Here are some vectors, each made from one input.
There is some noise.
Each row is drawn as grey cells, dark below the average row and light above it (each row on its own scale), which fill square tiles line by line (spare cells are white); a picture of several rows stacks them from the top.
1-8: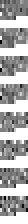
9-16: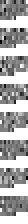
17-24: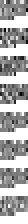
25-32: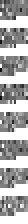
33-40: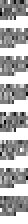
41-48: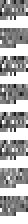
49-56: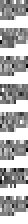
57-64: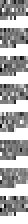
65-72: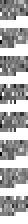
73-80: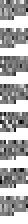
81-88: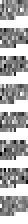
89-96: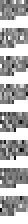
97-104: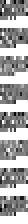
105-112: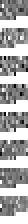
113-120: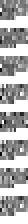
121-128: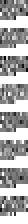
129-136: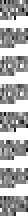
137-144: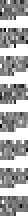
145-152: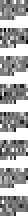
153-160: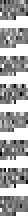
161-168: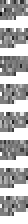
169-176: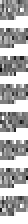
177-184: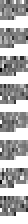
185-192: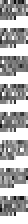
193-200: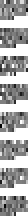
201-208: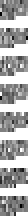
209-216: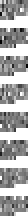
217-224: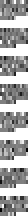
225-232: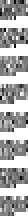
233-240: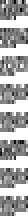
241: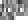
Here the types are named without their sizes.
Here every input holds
a list of points on a line.
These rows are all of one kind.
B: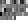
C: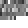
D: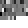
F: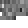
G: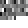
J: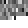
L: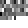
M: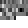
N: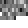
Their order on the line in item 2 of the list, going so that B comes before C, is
F, B, M, C, N, L, J, G, D.
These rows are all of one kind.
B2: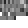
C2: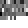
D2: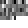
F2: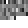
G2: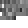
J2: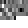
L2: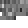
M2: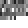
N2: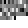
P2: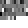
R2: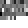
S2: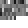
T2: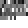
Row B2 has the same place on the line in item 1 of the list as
G2 and L2.
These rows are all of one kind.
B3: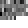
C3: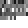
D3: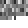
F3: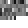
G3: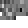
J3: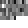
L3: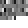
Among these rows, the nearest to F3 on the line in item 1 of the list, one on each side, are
B3 and C3.
